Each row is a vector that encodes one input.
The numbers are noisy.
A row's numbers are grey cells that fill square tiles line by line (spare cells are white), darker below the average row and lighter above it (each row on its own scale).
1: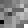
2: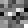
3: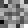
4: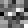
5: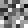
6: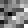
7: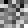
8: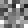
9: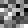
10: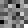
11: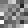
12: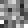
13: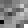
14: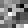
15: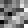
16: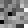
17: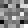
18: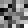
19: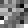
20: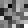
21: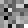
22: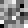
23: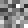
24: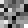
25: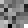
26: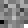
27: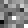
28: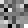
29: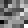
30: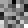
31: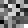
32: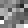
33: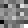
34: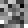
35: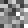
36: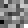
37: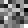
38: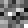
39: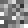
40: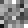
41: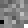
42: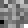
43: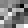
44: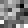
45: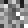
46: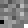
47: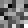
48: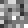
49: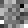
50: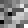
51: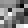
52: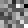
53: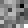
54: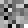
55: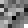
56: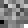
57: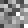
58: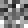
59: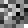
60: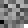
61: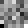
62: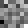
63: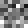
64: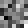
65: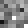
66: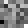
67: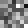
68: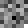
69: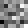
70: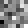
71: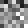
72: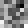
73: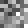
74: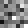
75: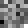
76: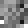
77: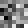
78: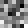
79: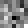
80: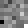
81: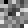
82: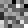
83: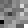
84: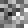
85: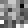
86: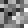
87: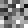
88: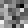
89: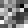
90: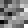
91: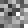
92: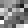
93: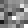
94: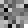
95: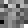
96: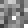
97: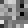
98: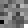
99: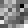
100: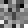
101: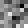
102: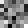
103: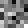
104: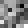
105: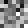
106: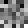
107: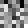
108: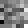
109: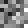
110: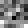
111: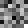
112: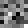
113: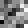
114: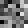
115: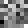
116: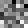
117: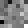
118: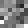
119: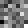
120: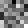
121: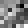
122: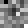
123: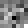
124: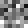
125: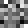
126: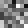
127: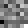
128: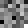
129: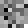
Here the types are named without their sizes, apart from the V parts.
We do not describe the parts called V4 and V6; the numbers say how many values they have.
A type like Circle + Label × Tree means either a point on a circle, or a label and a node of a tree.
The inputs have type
Bool × (Circle + V6) + V4.
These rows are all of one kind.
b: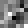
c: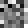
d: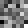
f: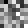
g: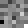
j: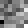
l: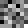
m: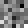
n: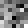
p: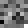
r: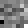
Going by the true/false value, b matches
c, f, m and n.
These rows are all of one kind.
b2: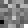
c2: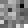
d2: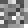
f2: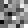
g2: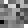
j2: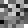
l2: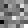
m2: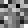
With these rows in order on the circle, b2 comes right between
f2 and g2.
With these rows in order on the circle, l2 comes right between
c2 and d2.
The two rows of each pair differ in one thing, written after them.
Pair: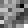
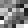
the place on the circle
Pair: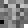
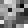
the true/false value
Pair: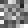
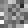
the place on the circle
